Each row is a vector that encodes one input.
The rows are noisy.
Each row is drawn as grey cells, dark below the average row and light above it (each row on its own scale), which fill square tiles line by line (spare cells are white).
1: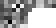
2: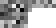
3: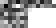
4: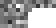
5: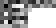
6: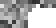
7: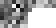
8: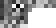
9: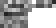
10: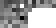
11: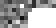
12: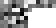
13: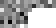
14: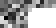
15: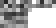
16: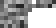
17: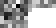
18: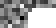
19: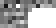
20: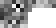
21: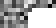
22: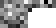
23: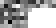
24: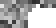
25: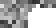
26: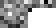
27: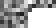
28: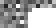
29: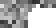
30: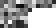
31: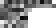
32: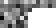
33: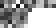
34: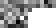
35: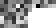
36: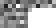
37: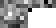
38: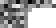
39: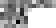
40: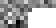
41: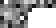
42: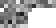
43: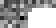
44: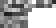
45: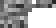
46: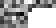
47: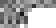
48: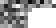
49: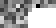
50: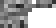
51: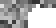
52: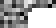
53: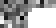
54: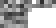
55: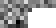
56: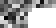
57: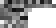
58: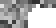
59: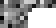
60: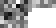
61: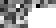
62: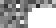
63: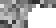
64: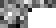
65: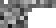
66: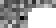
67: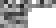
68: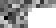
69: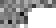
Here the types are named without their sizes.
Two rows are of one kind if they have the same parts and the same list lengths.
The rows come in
3 kinds.
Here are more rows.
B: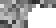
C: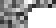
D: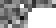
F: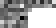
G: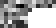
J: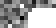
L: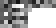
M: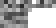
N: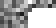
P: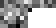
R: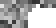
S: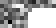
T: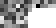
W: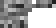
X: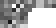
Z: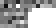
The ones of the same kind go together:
B, R
C, D, F, J, L, N, P, S, X, Z
G, M, T, W

